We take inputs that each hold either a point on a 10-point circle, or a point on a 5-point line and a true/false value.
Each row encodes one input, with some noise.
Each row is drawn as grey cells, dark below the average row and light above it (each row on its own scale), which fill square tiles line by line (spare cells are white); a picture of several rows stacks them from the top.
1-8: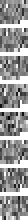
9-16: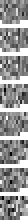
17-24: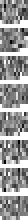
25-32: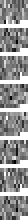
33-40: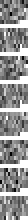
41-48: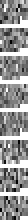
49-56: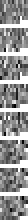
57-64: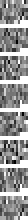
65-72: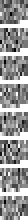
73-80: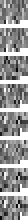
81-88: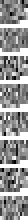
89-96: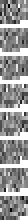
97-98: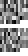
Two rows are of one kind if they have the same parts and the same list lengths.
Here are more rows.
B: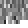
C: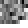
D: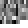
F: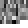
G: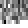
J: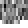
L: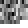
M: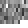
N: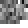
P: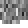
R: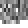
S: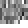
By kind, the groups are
B, G, J, M, P, R, S
C, D, F, L, N

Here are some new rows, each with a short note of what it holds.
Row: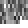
a point on a 10-point circle
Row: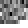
a point on a 5-point line and a true/false value
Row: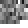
a point on a 5-point line and a true/false value
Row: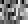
a point on a 5-point line and a true/false value
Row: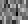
a point on a 5-point line and a true/false value
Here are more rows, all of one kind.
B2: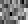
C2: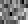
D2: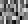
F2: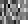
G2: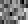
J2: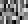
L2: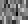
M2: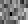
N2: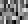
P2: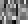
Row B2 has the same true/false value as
C2, G2 and M2.
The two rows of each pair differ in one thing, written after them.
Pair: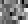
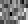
the place on the 5-point line
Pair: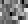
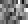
the place on the 5-point line
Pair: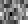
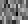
the true/false value
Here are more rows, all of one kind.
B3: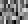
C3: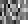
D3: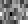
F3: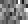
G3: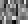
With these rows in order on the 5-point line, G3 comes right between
B3 and D3.
